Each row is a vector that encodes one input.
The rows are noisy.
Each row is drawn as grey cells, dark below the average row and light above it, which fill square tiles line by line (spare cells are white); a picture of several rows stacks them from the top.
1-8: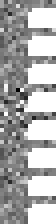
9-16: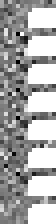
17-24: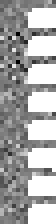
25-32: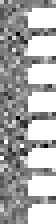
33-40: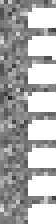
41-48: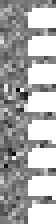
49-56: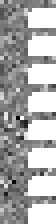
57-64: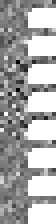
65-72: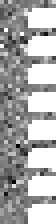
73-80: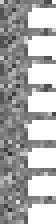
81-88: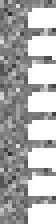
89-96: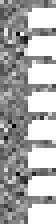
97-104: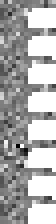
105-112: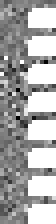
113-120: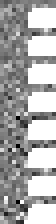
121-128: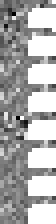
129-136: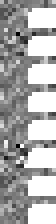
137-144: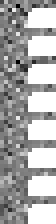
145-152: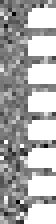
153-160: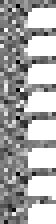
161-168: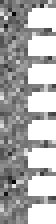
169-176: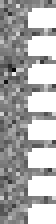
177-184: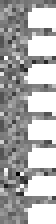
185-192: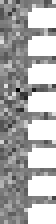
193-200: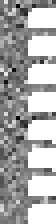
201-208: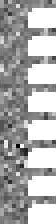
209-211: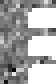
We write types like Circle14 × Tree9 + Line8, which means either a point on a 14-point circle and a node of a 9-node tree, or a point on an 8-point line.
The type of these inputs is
Bool × List2(Line5) + Line7.
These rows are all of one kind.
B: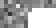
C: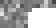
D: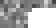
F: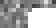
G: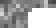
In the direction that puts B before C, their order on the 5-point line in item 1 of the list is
G, B, C, D, F.
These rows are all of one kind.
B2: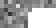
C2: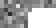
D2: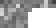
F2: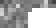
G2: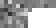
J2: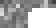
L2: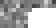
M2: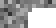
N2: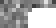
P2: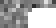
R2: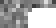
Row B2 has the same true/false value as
C2, G2 and M2.
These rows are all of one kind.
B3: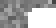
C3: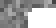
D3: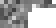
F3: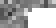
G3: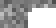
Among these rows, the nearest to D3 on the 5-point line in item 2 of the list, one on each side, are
F3 and G3.
